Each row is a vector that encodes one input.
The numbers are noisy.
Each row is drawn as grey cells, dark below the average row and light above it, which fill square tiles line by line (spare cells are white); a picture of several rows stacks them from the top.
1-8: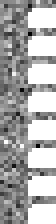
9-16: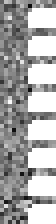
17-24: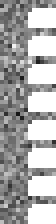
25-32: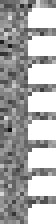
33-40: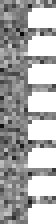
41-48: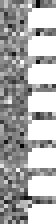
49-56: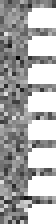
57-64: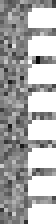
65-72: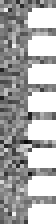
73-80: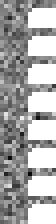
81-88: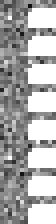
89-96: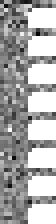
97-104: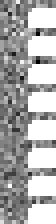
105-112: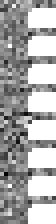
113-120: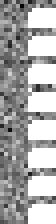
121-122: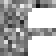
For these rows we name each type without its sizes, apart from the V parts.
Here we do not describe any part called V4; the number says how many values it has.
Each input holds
a list of items, each a true/false value and a value of V4.
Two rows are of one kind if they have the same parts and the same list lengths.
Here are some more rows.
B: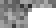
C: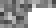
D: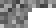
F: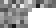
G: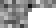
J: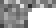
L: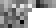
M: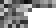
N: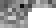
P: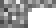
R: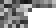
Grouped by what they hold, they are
B, C, D, G, N
F, L
J, P
M, R

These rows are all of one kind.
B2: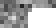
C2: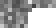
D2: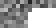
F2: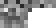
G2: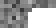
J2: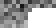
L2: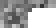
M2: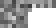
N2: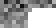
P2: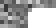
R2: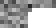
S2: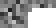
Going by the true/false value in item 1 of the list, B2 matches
M2, P2 and R2.
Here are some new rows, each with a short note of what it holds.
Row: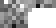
a list of one item
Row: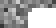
a list of two items
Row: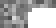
a list of two items
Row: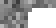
a list of three items
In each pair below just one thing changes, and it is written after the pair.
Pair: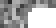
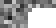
the true/false value in item 1 of the list
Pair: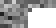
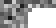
the value of V4 in item 1 of the list
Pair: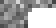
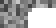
the value of V4 in item 1 of the list
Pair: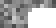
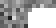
the value of V4 in item 1 of the list
